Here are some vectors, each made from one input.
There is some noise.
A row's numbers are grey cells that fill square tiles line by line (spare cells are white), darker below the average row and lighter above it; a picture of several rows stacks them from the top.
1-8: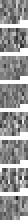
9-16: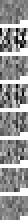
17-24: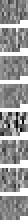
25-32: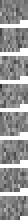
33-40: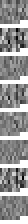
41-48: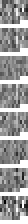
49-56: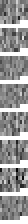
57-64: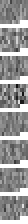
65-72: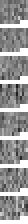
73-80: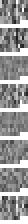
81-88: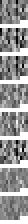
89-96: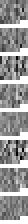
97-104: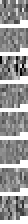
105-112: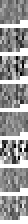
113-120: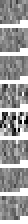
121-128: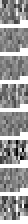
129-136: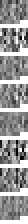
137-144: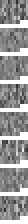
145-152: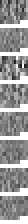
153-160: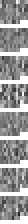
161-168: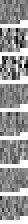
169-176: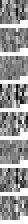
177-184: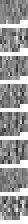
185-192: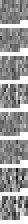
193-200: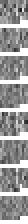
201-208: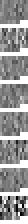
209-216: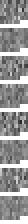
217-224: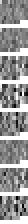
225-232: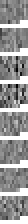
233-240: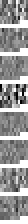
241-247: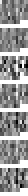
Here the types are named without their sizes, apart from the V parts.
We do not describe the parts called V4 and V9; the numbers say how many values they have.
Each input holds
a label, a point on each of two lines, a true/false value, a value of V4 and a value of V9.
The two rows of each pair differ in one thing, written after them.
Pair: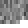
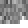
the value of V4
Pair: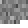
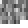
the label
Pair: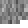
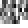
the true/false value
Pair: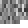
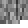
the value of V4
